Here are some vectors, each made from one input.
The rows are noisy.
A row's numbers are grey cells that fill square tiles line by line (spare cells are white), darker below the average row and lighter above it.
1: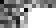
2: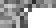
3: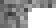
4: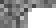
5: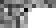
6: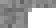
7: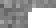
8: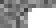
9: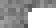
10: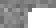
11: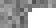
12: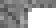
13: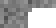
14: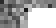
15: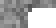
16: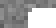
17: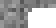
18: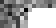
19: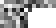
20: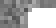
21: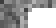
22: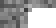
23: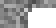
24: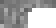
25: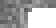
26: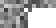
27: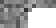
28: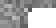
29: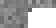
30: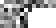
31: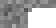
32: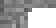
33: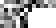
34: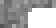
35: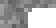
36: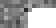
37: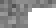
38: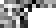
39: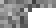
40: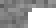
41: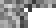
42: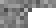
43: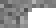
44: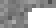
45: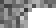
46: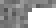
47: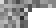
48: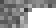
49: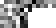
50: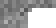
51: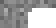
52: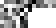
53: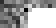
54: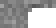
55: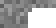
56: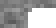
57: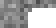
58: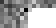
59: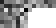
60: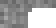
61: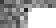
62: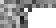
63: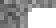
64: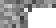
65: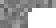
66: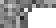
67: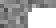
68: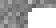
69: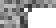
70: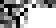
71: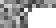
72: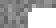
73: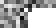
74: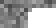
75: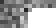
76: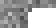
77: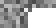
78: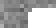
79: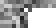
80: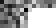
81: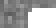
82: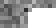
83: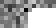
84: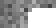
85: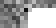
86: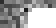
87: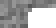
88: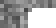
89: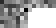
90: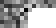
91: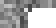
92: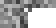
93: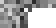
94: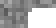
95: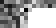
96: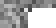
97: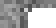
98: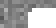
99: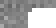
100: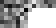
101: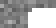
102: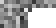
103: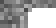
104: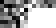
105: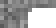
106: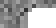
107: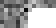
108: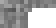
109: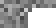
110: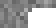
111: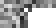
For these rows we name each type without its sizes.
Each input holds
a point on a line, a node of a tree and a true/false value.
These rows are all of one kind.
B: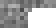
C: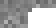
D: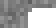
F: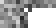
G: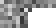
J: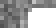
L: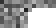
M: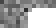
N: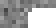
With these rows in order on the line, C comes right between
J and M.
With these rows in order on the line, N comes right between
F and J.
